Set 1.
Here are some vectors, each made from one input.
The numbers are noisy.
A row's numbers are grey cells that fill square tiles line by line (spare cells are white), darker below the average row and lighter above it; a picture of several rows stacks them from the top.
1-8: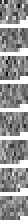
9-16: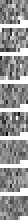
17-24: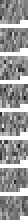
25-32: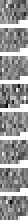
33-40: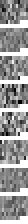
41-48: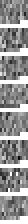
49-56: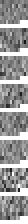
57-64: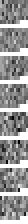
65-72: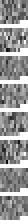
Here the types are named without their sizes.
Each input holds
either a point on a circle and a true/false value, or a fixed value.
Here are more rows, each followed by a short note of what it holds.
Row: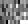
a fixed value
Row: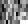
a fixed value
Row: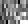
a fixed value
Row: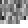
a point on a circle and a true/false value
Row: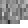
a point on a circle and a true/false value
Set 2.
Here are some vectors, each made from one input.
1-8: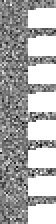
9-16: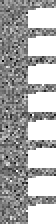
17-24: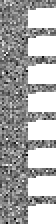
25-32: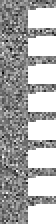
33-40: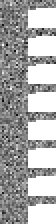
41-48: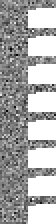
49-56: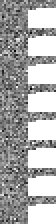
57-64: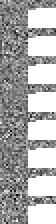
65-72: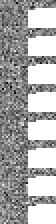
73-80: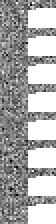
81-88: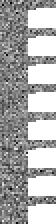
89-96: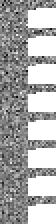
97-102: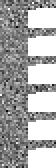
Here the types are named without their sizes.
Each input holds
either a point on a circle, or a node of a tree.
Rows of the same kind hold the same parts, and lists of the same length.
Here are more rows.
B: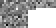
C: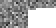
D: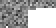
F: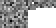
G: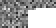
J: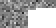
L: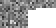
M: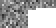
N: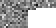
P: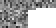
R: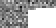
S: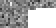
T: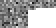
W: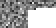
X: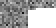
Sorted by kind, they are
B, C, D, J, L, M, R, S, T, X
F, G, N, P, W

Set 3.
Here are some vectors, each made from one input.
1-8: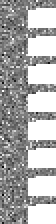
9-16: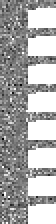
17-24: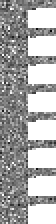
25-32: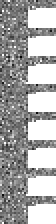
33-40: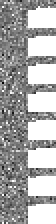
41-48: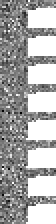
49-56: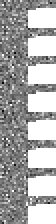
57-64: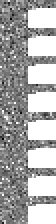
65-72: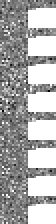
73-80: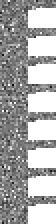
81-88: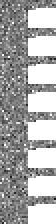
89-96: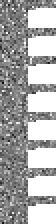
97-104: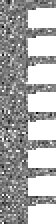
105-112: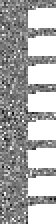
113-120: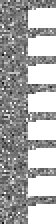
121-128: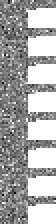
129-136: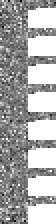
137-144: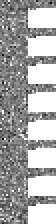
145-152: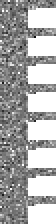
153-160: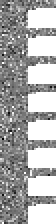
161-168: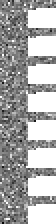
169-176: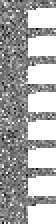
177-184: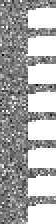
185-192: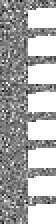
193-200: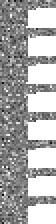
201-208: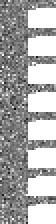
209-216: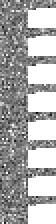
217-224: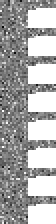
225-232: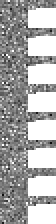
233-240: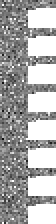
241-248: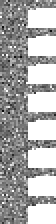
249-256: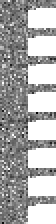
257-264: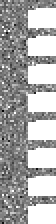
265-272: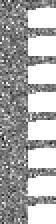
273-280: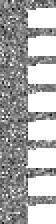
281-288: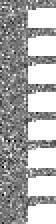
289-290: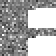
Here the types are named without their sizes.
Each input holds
either a point on a circle, or three true/false values.
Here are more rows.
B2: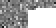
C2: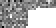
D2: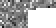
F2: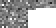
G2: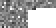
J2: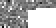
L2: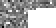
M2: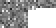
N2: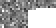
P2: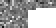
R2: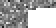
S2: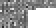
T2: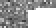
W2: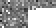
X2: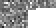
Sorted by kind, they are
B2, C2, D2, G2, J2, L2, P2, R2, S2, T2, X2
F2, M2, N2, W2

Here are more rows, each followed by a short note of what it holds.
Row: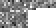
a point on a circle
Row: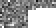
three true/false values
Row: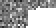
a point on a circle
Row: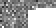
three true/false values
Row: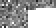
three true/false values
